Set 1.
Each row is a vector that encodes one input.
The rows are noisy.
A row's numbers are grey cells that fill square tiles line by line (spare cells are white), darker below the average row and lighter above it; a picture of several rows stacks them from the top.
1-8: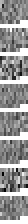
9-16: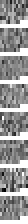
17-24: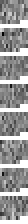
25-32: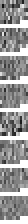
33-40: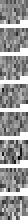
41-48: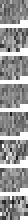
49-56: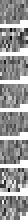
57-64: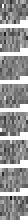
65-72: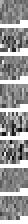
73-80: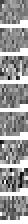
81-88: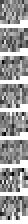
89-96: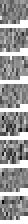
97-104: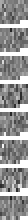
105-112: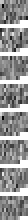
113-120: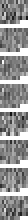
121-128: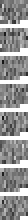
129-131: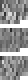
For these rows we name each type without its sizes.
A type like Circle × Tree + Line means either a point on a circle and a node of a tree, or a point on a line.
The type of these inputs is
Bool × Circle + Line × Line + Unit.
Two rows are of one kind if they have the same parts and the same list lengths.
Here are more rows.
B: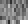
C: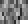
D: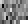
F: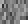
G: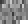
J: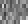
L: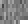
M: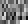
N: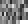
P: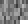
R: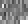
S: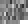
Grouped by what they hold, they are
B, D, F, L, M, N, S
C, P
G, J, R

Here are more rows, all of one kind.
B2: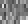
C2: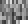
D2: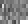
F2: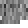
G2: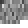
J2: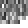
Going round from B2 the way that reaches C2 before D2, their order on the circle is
B2, C2, G2, J2, D2, F2.
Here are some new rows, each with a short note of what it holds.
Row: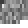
a point on a circle and a true/false value
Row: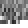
a point on a circle and a true/false value
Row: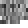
a point on a circle and a true/false value
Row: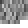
a point on a circle and a true/false value
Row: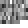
a point on a circle and a true/false value
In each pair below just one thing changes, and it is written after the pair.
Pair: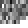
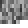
the true/false value
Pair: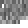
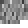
the true/false value
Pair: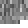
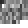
the true/false value
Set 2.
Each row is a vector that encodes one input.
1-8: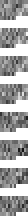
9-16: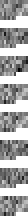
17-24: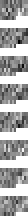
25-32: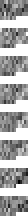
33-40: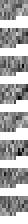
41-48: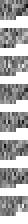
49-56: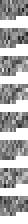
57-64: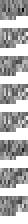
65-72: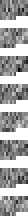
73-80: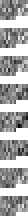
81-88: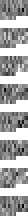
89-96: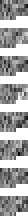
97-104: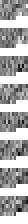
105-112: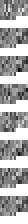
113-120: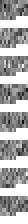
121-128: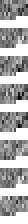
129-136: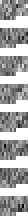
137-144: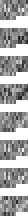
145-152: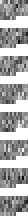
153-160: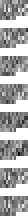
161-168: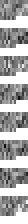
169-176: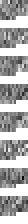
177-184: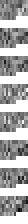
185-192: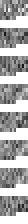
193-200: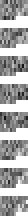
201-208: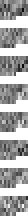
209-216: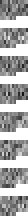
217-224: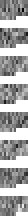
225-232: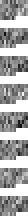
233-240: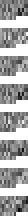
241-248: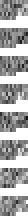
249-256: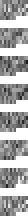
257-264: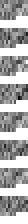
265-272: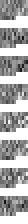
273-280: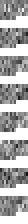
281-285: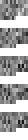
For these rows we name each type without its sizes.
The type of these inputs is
Bool × (Circle + Unit) × (Tree + Unit).
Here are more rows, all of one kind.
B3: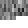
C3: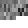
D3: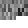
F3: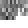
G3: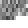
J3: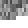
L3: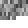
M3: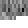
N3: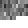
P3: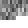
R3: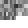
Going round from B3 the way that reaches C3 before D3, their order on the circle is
B3, R3, L3, M3, J3, N3, P3, F3, G3, C3, D3.
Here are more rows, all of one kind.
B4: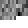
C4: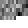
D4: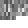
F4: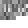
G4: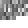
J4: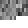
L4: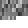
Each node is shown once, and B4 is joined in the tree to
C4 and J4.
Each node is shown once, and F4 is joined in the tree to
G4 and J4.
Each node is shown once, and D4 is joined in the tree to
J4 and L4.
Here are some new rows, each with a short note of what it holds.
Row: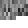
a point on a circle and a true/false value
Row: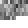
a point on a circle, a node of a tree and a true/false value
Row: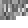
a node of a tree and a true/false value
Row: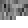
a point on a circle, a node of a tree and a true/false value
